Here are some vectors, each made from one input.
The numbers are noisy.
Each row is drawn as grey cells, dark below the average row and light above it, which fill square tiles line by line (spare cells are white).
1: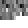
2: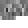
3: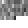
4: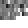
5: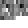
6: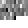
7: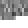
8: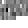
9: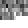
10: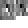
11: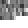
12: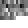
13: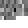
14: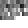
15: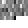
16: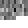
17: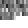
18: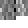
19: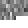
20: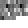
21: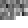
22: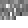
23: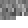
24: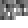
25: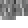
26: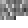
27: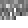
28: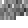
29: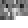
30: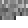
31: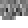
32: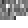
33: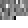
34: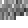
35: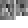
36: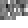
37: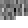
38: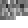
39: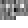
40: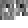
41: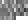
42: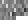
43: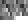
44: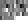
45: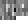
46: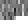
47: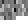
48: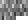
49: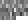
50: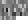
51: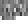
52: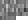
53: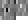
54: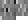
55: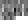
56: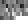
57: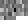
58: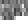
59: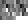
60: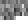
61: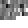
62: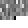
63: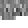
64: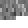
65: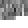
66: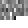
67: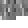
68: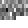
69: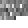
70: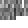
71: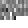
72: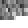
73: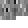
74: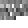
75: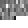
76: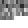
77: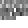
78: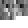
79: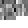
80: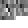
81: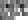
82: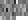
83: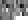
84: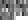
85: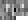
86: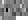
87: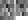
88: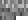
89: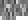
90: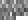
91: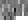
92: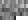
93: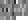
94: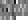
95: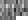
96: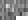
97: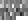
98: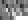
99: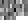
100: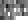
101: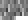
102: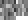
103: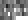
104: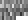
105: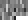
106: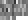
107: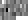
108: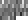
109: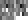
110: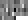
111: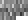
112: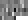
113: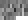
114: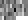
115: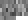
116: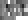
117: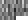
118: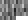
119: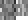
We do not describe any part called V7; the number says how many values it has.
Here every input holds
a point on a 6-point line, together with either four true/false values, or a value of V7.
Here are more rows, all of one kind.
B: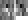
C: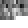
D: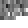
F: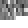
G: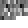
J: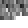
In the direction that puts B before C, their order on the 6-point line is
B, J, C, F, G, D.
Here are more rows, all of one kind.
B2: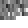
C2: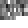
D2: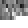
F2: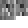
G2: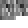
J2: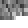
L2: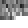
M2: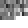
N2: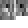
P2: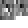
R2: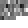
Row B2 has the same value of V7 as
D2, J2 and L2.
